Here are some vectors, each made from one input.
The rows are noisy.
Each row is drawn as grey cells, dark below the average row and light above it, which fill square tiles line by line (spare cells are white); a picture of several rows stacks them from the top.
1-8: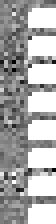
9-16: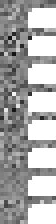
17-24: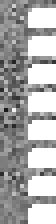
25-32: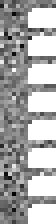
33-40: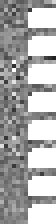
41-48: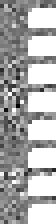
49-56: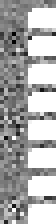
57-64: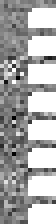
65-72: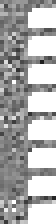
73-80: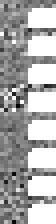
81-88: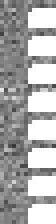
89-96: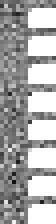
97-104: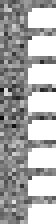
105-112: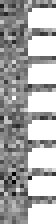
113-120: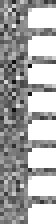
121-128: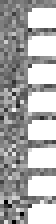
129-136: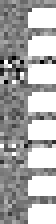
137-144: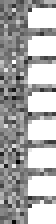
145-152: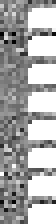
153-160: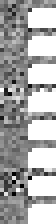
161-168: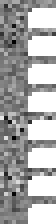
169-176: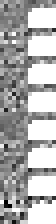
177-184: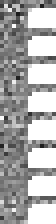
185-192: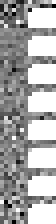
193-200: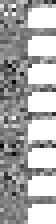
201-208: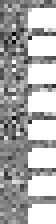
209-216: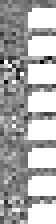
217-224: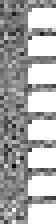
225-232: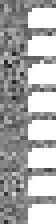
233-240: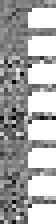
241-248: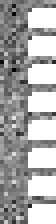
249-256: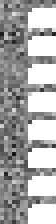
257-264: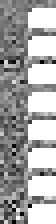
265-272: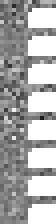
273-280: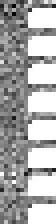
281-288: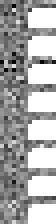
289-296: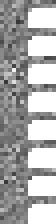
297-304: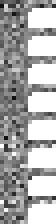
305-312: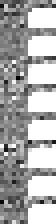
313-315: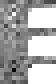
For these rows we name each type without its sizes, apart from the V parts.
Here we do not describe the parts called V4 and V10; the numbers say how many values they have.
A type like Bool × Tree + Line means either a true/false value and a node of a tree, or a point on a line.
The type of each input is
Line × Tree × V4 × V10.
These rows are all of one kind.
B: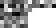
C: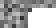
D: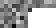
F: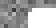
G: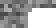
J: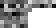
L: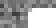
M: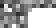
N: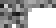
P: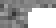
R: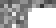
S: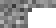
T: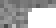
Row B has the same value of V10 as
F, S and T.
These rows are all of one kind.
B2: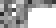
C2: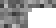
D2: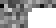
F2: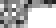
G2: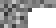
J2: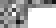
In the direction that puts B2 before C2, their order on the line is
J2, B2, C2, D2, G2, F2.
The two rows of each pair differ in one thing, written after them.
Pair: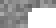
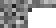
the node of the tree
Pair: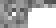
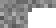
the value of V4
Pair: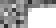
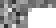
the value of V4
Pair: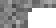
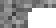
the place on the line
